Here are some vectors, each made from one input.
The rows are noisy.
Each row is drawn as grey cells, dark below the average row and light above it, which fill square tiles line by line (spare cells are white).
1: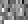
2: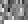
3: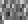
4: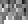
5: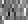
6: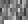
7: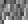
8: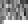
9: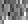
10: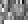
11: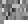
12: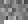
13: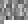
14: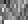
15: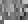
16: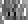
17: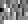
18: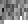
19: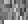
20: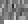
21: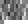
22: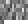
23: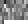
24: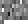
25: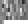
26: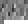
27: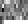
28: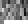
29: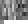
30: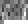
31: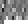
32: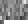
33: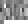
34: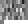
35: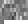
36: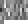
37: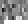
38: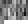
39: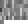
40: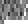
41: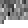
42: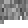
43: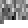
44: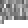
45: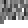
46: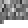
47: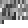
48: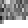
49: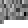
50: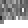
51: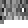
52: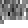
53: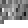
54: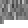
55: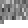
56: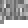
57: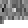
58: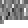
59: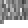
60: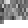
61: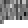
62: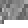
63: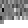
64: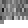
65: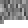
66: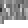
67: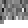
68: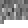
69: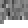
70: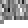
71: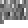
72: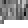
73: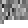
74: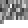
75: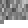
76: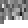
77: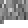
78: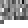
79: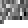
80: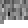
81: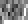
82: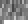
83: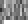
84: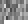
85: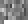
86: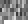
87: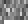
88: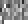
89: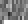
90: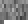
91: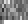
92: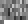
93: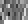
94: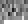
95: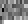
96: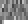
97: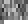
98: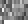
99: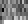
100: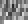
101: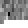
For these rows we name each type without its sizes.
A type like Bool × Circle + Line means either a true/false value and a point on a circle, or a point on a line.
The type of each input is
Bool × Tree.
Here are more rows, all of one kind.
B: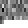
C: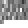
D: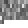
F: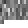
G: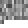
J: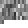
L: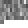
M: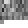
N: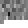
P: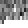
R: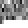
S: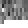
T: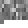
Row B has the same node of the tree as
J, M, P and T.
